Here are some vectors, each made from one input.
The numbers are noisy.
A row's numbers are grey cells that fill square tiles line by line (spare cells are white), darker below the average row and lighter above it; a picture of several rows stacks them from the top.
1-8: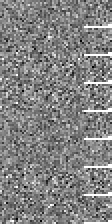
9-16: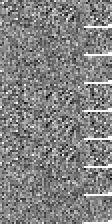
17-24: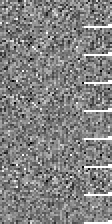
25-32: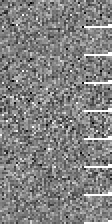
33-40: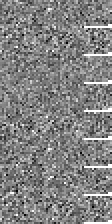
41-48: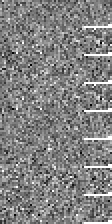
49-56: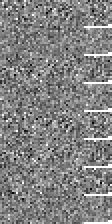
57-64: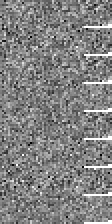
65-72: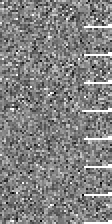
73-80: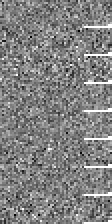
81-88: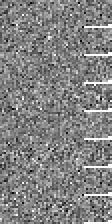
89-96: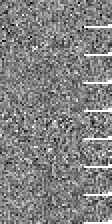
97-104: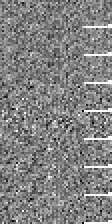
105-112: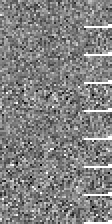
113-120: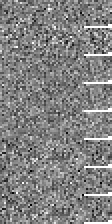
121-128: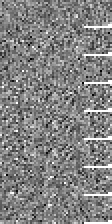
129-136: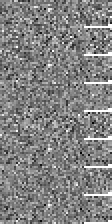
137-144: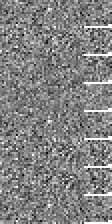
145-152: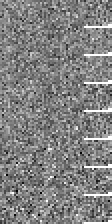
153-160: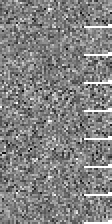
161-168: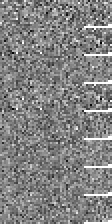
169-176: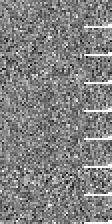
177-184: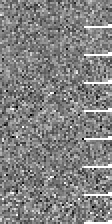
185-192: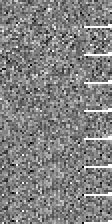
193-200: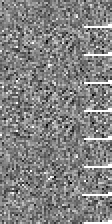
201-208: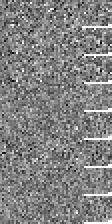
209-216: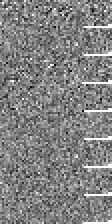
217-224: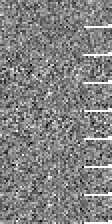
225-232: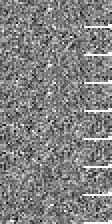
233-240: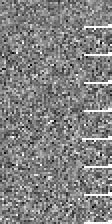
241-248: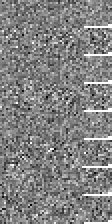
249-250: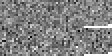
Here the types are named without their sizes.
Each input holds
either a point on a circle, or a point on a line, or three true/false values.
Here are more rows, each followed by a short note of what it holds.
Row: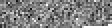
three true/false values
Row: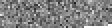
a point on a line
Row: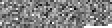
a point on a circle
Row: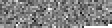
three true/false values
